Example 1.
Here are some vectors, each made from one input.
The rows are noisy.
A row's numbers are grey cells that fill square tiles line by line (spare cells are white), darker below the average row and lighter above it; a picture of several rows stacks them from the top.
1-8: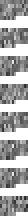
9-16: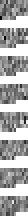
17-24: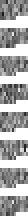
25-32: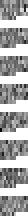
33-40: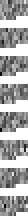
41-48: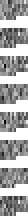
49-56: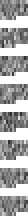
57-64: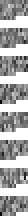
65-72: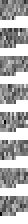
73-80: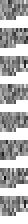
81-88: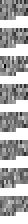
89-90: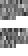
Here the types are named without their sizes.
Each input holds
a node of a tree.
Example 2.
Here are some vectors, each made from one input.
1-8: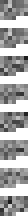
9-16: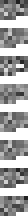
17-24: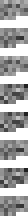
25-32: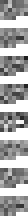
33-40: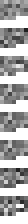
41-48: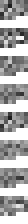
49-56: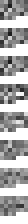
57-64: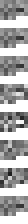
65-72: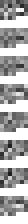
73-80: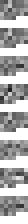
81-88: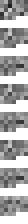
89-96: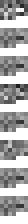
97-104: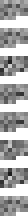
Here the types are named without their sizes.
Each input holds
three true/false values.
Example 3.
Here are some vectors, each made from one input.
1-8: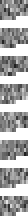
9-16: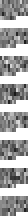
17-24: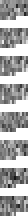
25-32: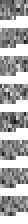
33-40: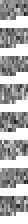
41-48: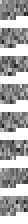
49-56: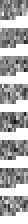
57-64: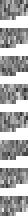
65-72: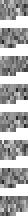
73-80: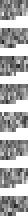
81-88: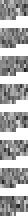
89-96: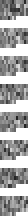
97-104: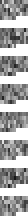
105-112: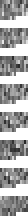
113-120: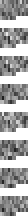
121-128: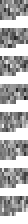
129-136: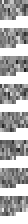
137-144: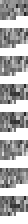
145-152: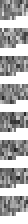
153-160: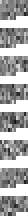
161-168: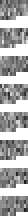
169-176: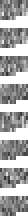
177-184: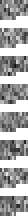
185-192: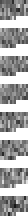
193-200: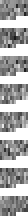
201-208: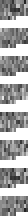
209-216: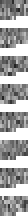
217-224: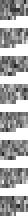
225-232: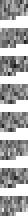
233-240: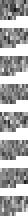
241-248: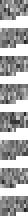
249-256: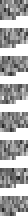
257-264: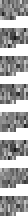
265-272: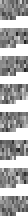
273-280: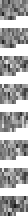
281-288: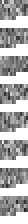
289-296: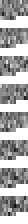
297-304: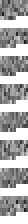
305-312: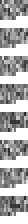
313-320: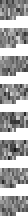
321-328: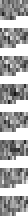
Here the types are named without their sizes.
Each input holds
a point on a circle.
